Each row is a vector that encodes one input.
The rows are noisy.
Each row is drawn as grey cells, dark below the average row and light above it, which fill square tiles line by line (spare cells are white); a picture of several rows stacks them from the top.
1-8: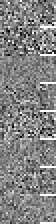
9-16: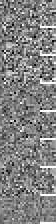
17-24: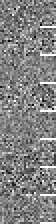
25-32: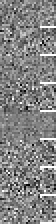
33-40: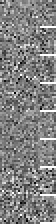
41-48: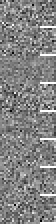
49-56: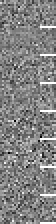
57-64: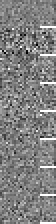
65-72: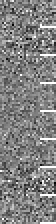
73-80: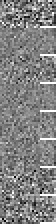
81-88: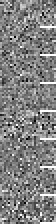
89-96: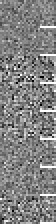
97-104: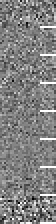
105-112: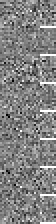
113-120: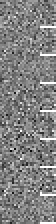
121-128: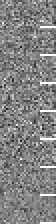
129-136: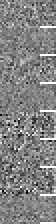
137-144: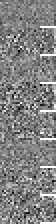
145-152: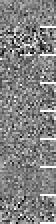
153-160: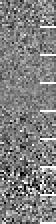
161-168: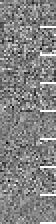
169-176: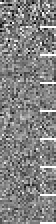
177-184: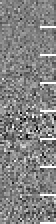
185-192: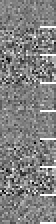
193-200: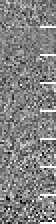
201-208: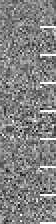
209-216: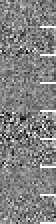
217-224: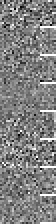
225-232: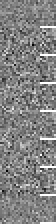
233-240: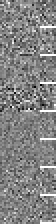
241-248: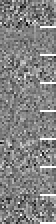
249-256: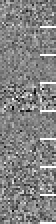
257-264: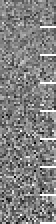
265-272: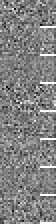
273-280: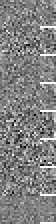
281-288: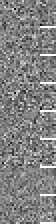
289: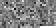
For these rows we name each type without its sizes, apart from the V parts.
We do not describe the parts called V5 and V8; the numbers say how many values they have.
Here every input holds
a true/false value, together with either a label, or a value of V5 and a value of V8.
